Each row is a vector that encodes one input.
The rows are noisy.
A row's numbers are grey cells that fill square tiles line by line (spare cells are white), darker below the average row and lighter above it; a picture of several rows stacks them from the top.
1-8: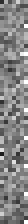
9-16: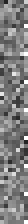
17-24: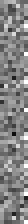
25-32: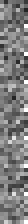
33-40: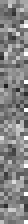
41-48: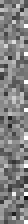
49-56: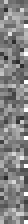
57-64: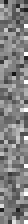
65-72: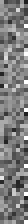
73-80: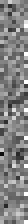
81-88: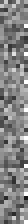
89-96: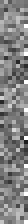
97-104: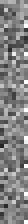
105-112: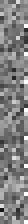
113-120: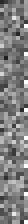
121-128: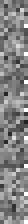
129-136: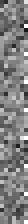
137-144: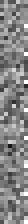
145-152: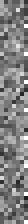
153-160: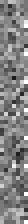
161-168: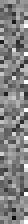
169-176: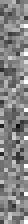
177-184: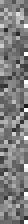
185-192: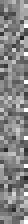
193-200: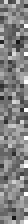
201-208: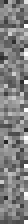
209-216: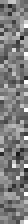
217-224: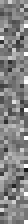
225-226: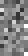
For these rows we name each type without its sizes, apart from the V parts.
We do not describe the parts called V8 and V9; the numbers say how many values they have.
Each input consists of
either a point on a line, or a true/false value and a value of V8, or a value of V9.
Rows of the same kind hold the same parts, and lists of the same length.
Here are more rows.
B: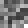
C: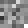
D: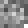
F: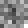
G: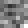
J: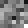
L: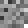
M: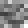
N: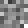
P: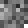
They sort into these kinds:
B, J, P
C, D, L, N
F, G, M

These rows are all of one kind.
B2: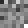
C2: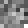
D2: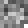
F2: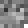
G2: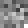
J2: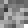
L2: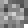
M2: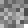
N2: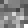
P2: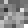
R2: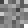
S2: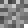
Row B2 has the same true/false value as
R2 and S2.
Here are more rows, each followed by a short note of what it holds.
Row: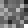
a point on a line
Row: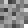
a true/false value and a value of V8
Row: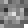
a true/false value and a value of V8
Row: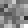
a value of V9
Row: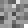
a true/false value and a value of V8
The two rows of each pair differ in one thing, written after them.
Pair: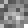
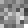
the value of V8
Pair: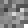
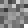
the true/false value
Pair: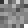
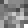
the true/false value
